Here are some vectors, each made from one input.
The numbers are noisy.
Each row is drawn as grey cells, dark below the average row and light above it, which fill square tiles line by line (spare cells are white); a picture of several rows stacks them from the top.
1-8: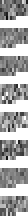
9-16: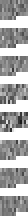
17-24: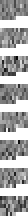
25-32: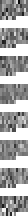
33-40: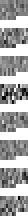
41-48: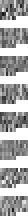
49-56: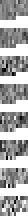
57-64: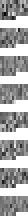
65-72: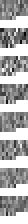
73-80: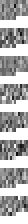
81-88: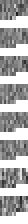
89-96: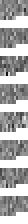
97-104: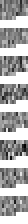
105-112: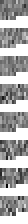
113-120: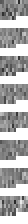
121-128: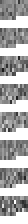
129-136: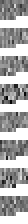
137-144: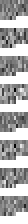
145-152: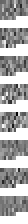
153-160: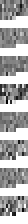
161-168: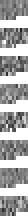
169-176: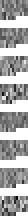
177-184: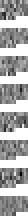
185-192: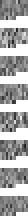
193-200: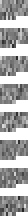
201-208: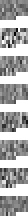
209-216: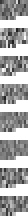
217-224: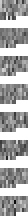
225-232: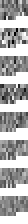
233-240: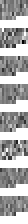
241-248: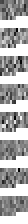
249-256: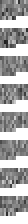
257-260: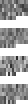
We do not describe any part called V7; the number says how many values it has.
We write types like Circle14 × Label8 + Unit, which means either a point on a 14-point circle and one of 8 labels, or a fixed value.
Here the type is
List2(Bool × V7).
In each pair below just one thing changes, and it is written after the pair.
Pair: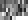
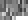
the value of V7 in item 2 of the list
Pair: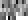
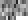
the value of V7 in item 2 of the list
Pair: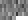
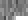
the true/false value in item 1 of the list
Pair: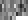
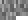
the value of V7 in item 1 of the list
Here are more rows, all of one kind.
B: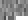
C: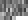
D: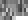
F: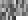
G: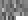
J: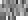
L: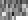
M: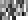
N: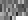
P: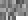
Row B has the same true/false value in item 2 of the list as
D and J.
